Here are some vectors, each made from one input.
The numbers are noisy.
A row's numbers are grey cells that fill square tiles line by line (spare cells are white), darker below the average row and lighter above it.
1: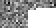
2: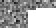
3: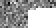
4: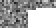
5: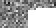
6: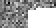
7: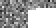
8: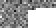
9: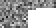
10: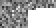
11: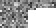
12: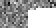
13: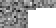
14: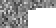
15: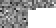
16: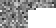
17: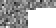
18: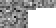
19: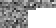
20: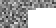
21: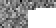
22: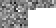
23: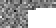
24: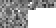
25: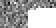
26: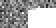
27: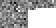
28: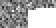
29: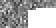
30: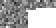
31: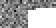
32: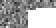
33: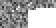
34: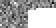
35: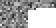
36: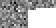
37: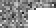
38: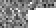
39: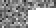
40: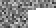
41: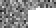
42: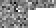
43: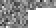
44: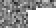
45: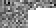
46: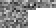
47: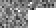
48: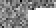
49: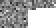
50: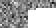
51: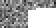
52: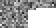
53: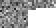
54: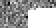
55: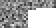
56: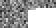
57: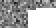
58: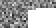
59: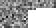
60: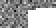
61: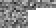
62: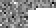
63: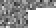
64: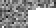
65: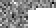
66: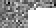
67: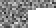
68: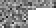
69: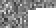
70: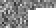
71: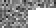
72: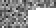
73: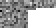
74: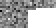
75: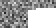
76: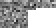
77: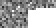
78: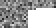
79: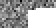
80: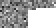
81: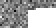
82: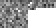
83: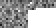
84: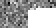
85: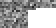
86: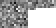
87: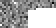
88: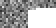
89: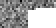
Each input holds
either a point on an 11-point circle, or three true/false values.
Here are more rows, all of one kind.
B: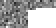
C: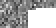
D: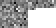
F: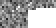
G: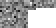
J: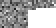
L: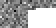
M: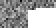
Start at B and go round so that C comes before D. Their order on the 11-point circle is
B, C, L, M, F, D, J, G.
